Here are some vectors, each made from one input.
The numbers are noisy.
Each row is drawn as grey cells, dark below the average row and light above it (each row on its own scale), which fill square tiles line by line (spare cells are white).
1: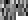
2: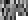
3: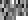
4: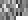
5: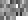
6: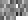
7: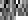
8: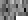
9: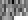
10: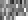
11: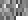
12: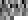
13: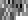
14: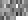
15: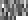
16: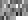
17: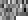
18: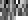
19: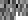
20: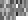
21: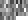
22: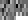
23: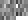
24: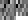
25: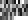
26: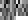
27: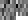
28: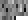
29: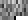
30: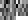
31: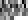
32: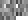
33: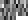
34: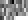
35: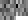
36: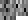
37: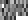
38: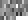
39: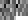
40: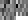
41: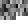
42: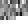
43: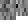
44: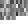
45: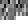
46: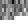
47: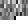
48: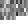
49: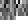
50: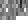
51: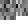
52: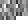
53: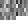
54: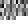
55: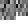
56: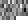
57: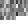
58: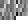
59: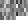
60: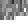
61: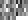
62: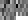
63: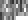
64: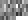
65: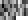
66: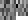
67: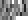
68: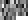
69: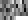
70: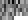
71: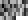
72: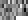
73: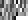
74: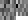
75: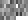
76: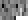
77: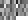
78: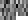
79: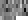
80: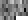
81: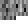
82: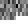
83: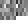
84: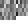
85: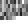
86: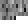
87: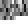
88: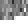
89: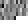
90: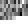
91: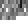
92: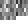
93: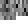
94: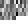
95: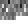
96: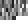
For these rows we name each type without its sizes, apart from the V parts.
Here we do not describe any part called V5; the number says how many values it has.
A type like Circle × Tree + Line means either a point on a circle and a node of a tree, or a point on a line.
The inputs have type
Bool × (Line + V5).
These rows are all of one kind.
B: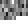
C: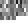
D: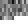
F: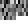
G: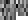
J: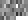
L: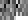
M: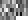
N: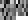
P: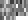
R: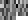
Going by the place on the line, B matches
F, M and N.
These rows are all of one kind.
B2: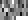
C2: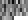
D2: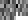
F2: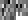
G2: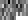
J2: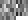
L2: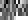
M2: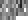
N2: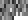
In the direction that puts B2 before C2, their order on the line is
B2, J2, M2, F2, G2, D2, N2, L2, C2.
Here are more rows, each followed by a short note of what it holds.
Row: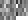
a point on a line and a true/false value
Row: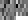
a point on a line and a true/false value
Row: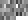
a point on a line and a true/false value
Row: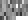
a point on a line and a true/false value
